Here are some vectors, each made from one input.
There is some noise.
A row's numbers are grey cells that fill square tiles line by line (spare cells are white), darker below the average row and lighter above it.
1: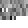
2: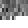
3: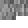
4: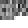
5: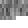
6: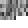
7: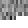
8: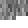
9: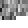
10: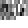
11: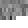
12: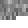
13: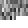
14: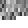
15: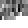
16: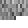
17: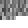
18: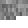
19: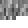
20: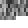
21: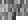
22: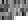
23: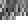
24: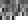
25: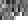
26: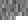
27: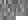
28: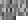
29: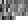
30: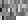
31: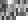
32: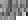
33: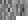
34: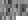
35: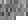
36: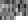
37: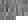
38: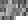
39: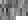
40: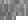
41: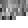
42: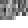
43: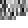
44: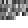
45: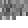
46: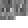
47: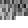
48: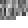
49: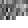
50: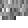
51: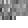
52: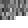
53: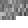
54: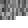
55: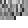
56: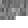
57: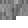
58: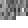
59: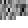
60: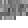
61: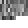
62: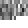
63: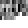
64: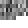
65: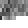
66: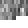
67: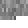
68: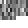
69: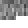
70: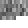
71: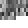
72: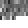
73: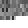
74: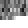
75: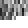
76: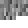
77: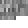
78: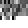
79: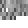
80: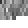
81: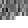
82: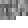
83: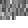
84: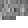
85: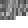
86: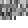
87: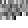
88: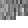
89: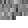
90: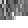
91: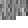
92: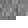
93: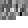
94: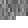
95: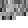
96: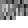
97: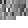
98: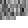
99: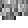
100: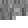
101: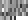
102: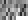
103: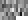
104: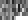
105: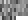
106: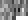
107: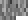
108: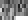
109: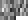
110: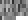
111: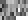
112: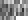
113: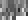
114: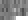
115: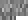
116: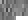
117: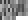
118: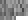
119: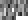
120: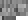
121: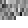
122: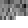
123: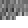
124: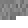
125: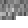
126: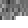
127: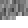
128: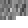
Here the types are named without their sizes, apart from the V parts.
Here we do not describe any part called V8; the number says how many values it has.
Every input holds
either a point on a line and a value of V8, or a node of a tree.
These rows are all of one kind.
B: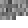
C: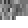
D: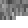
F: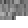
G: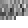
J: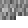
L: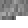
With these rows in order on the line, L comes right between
D and F.
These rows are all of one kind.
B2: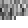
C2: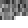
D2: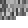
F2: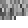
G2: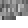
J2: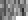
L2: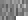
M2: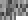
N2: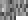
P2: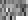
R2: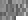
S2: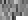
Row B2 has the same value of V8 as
P2, R2 and S2.
